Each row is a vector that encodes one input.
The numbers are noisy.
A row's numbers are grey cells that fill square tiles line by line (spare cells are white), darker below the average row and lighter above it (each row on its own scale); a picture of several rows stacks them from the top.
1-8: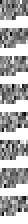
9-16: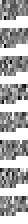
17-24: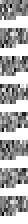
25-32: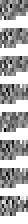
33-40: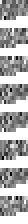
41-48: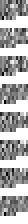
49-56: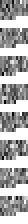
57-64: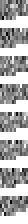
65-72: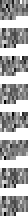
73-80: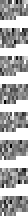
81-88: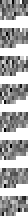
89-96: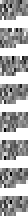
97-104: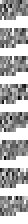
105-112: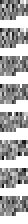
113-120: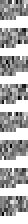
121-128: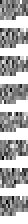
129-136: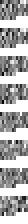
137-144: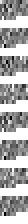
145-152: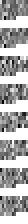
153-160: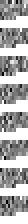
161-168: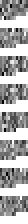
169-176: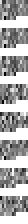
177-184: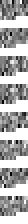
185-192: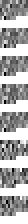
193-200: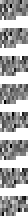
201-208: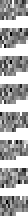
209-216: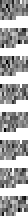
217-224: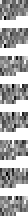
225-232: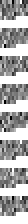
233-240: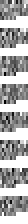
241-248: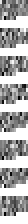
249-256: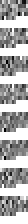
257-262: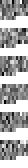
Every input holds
either a point on an 11-point line, or three true/false values.
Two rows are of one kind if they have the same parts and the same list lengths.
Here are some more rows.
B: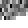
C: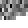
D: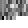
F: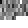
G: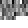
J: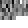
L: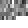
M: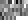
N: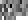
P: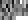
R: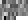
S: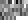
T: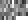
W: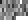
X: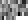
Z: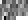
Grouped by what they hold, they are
B, C, N, R, Z
D, F, G, J, L, M, P, S, T, W, X

